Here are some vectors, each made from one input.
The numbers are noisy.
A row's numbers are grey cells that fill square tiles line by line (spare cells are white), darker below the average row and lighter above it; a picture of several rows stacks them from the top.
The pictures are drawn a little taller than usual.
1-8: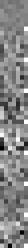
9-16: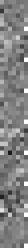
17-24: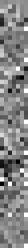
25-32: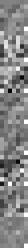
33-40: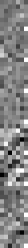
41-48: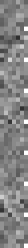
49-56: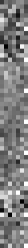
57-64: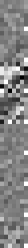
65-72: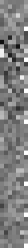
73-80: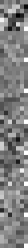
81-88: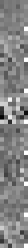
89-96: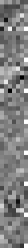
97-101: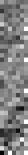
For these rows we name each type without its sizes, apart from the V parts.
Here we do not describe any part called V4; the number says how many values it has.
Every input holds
a value of V4, together with either a point on a line, or a node of a tree.
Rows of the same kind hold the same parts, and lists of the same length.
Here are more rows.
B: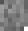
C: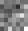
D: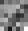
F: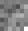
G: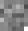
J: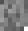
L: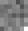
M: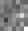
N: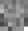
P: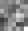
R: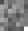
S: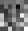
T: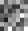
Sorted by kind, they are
B, C, D, F, J, M, N, P, R, S
G, L, T

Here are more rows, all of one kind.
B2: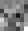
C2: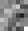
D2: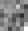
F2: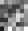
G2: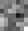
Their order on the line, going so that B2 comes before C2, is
F2, D2, G2, B2, C2.
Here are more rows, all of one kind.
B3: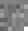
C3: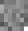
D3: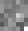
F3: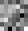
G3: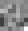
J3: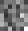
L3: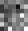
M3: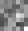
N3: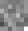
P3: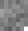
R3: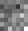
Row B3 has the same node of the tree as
G3 and P3.
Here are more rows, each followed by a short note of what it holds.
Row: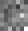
a node of a tree and a value of V4
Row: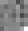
a point on a line and a value of V4
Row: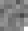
a point on a line and a value of V4
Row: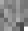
a point on a line and a value of V4
